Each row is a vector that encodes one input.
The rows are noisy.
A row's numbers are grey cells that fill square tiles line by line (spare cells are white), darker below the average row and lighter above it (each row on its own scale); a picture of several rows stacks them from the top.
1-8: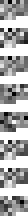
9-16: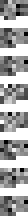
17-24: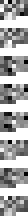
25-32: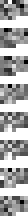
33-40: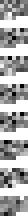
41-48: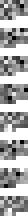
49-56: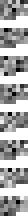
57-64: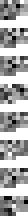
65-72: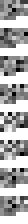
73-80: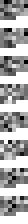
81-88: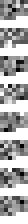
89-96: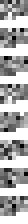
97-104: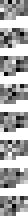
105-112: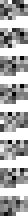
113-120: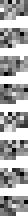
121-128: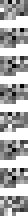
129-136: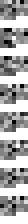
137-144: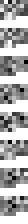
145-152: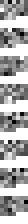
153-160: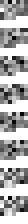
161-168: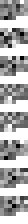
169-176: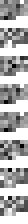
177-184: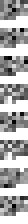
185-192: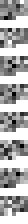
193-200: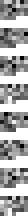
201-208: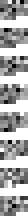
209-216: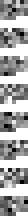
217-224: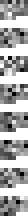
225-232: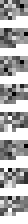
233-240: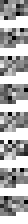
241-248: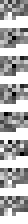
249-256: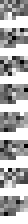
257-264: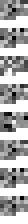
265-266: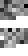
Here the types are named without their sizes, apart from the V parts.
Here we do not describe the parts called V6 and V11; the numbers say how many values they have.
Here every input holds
a true/false value and a value of V6, together with either a point on a circle, or a value of V11.
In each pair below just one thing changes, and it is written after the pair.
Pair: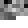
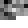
the place on the circle
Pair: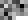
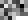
the place on the circle
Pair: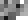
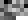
the value of V6
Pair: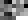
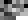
the true/false value
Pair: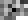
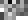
the value of V6
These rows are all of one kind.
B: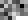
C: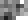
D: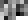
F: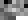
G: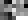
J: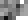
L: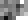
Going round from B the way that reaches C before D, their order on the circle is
B, C, L, D, J, F, G.
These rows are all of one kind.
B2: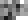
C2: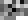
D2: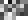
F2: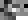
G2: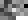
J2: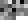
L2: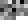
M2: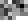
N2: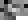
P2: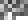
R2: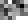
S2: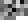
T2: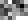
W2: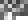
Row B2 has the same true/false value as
C2, D2 and S2.
